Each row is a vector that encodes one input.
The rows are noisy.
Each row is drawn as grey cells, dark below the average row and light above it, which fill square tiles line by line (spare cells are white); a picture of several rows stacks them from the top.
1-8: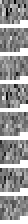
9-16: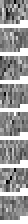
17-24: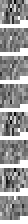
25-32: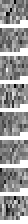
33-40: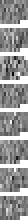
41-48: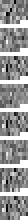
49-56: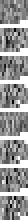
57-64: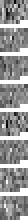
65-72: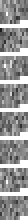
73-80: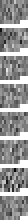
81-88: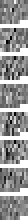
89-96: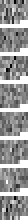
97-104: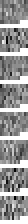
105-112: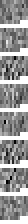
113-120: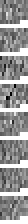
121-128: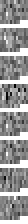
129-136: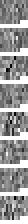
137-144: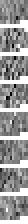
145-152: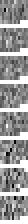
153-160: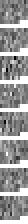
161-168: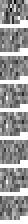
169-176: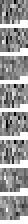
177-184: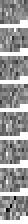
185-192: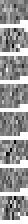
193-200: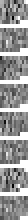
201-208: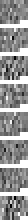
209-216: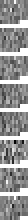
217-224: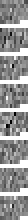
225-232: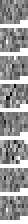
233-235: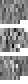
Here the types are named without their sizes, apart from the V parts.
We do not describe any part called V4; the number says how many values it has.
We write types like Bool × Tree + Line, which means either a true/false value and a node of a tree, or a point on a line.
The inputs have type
(Bool × Bool × Bool + V4) × Line + Circle.
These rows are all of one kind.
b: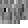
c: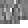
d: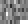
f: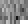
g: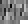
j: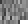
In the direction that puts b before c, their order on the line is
g, j, b, f, c, d.
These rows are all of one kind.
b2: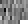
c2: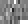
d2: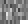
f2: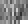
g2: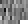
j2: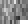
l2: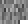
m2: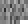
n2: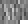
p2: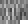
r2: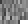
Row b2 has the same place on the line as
g2, n2, p2 and r2.
